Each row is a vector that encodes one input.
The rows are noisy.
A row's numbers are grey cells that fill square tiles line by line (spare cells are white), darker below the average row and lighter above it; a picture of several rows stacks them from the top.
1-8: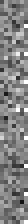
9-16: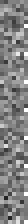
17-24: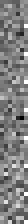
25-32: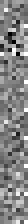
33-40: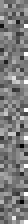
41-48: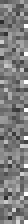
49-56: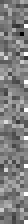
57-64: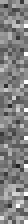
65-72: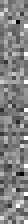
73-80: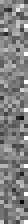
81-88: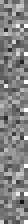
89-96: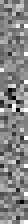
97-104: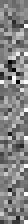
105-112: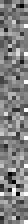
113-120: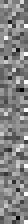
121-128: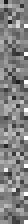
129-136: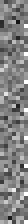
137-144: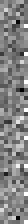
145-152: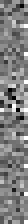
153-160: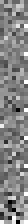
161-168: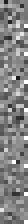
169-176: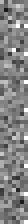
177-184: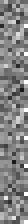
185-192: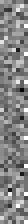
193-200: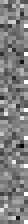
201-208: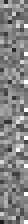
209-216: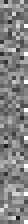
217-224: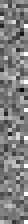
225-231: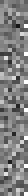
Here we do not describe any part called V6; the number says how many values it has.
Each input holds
a list of up to three items, each a true/false value and a value of V6.
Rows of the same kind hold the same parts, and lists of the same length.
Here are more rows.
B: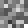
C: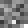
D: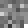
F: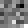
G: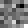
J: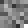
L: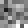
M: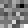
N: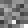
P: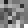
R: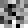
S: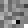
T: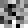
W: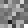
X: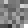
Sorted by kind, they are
B, L, P, W
C, F, G, M, N, S
D, J, X
R, T

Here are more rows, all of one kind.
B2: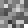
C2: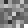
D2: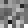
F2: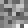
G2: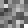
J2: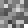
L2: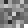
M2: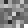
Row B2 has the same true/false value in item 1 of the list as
D2 and J2.
